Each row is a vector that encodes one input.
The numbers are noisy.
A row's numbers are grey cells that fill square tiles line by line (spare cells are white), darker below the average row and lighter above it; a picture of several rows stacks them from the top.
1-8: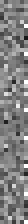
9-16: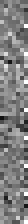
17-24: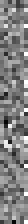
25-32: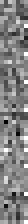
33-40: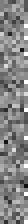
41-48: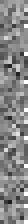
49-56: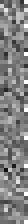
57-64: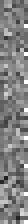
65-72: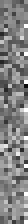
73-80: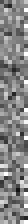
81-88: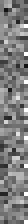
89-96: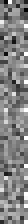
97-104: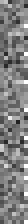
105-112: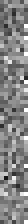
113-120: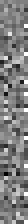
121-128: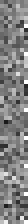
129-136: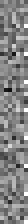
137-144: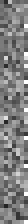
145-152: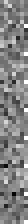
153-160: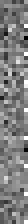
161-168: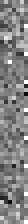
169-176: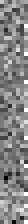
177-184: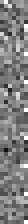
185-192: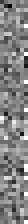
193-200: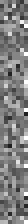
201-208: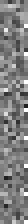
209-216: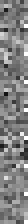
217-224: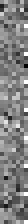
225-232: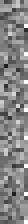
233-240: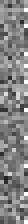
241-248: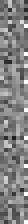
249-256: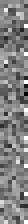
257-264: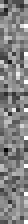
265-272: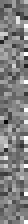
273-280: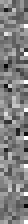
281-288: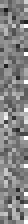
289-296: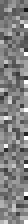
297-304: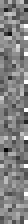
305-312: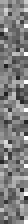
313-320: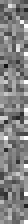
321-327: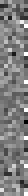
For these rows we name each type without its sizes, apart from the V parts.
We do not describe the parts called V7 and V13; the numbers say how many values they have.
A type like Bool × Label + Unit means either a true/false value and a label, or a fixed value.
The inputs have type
((Bool × Bool × Bool × Bool + Unit) × V7 × V13 + Line × Line) × Line.
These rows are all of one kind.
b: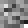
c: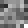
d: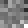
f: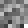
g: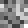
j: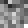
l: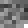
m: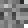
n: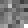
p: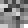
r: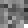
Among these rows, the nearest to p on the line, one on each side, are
b and m.
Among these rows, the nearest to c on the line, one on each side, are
f and l.
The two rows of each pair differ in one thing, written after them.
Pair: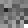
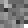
the value of V7
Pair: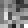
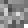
the value of V13
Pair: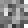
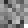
the value of V13
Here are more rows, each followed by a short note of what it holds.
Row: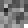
a point on a line, a value of V7 and a value of V13
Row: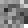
a point on each of three lines
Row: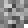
a point on a line, four true/false values, a value of V7 and a value of V13
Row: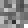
a point on each of three lines
